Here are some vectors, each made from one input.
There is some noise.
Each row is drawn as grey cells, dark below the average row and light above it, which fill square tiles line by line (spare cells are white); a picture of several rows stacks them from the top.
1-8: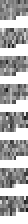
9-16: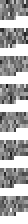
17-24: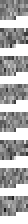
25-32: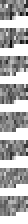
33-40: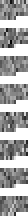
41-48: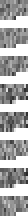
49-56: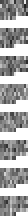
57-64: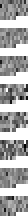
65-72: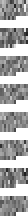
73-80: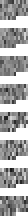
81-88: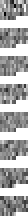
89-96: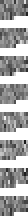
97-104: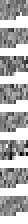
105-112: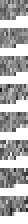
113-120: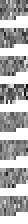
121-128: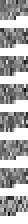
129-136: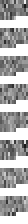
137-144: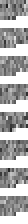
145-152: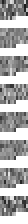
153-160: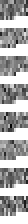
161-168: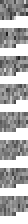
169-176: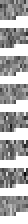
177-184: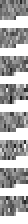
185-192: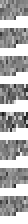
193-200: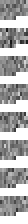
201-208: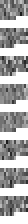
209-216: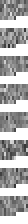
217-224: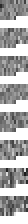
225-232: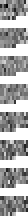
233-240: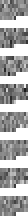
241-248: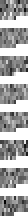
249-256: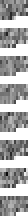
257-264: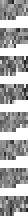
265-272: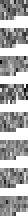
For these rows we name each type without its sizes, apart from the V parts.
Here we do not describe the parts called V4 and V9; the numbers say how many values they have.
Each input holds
either a point on each of four lines and a value of V4, or a value of V9.
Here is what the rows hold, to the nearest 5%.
About 65% of them hold a point on each of four lines and a value of V4. The rest hold a value of V9.
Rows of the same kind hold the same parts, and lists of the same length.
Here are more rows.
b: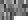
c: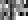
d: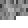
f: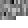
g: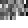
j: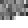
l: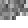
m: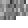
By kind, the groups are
b, c, g, j
d, f, l, m

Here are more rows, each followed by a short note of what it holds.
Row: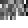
a value of V9
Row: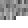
a point on each of four lines and a value of V4
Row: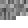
a point on each of four lines and a value of V4
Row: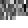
a value of V9
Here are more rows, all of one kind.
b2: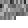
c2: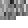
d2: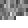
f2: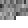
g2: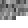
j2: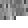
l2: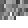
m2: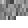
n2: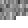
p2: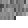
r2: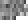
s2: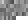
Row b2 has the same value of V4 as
c2, p2 and r2.
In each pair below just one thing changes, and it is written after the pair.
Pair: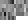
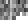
the place on one of the four lines
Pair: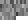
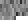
the value of V4
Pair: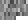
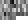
the value of V4
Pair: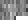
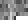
the value of V4
